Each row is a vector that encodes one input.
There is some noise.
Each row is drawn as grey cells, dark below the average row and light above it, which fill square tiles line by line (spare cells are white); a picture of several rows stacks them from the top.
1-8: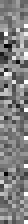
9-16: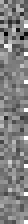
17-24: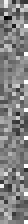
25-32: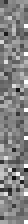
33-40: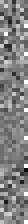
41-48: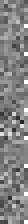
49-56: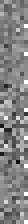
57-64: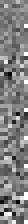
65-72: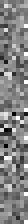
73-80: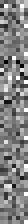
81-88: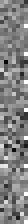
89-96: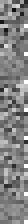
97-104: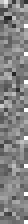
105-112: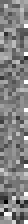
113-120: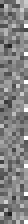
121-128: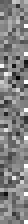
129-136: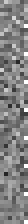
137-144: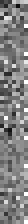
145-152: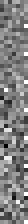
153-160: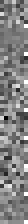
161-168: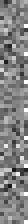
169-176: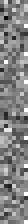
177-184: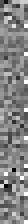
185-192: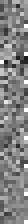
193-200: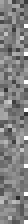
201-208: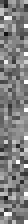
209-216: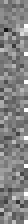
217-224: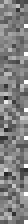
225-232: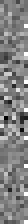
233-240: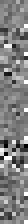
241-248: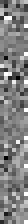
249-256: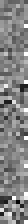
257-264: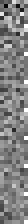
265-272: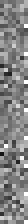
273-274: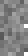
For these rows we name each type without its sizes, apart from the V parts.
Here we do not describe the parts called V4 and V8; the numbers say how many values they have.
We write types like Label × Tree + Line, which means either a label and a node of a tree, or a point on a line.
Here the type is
Label + (Line + V8) × V4.
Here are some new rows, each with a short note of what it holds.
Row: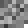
a label
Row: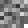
a value of V4 and a value of V8
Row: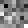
a point on a line and a value of V4
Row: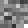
a label
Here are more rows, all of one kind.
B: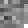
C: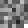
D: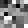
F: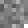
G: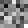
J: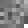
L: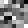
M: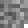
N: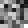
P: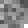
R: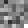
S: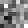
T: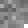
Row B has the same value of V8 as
D, G, P and T.
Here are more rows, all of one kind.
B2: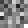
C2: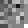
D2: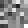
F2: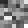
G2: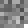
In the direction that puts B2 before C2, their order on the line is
G2, B2, F2, C2, D2.
